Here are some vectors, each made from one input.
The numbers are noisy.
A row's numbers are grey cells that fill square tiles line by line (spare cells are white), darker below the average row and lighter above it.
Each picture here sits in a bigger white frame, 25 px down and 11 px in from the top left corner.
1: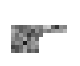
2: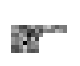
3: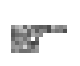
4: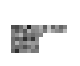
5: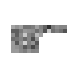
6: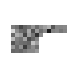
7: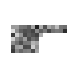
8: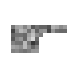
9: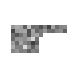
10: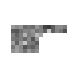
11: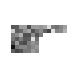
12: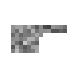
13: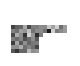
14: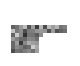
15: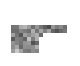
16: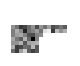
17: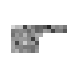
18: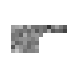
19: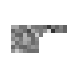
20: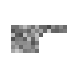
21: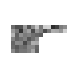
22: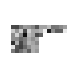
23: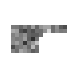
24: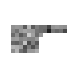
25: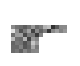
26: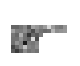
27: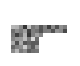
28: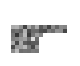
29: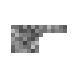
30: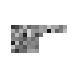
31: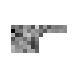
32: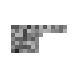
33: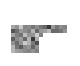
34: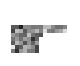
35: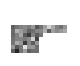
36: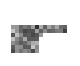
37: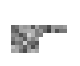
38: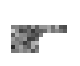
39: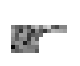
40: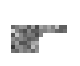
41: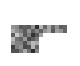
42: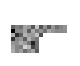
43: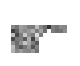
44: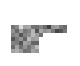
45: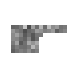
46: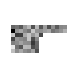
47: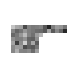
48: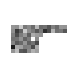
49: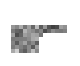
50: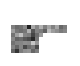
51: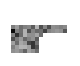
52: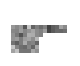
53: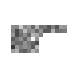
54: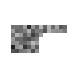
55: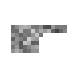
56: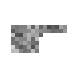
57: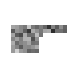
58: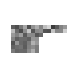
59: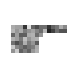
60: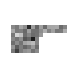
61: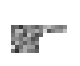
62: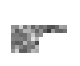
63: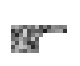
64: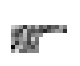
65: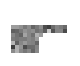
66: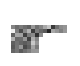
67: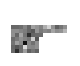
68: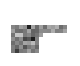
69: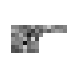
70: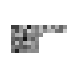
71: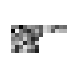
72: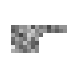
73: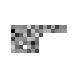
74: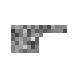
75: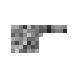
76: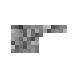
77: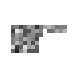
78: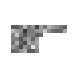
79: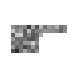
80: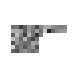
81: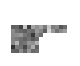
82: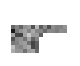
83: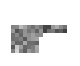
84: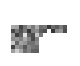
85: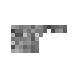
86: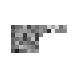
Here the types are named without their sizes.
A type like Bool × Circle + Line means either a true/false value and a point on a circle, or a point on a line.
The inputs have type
Bool × (Circle + Line).
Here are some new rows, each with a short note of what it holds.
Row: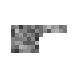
a point on a circle and a true/false value
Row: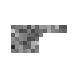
a point on a line and a true/false value
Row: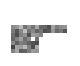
a point on a circle and a true/false value
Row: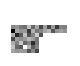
a point on a circle and a true/false value
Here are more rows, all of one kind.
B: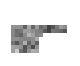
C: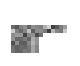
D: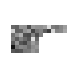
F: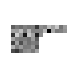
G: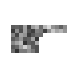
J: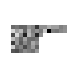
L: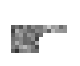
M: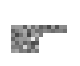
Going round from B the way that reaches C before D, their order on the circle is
B, C, D, M, G, L, F, J.
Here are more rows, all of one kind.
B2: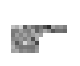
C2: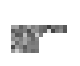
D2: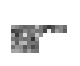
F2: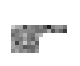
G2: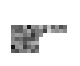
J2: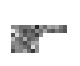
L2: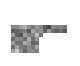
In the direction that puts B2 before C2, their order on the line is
B2, F2, D2, G2, C2, L2, J2.
